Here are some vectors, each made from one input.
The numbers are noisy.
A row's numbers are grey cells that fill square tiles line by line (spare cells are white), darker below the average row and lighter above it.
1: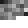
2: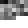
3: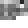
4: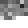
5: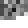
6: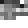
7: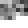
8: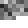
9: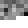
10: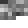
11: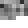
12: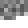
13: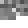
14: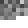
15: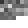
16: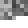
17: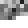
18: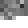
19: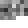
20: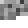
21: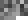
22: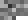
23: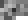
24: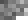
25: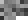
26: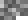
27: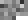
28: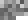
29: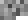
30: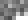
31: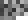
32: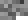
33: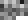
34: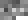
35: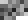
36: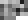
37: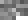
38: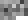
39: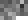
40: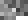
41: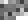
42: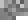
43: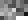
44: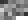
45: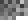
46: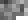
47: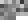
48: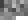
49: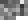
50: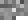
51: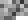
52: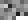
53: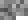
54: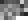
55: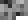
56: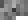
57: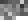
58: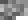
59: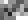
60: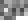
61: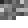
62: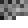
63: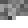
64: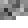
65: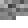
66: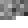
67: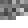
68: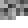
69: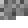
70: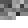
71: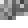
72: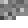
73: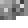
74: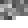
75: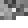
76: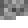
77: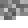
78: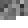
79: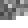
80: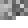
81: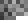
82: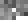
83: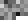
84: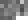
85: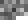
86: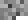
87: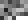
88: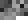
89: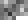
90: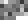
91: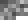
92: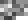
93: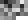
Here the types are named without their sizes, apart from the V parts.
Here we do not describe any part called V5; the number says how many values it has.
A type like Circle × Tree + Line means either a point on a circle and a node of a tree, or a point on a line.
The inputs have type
(Bool × Bool × Bool + Unit) × (Line + V5).
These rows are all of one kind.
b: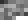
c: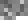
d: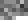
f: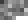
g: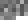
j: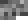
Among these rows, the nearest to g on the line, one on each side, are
d and f.
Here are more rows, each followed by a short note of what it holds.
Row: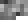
a point on a line and three true/false values
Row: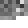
a point on a line
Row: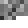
a value of V5
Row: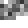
a value of V5
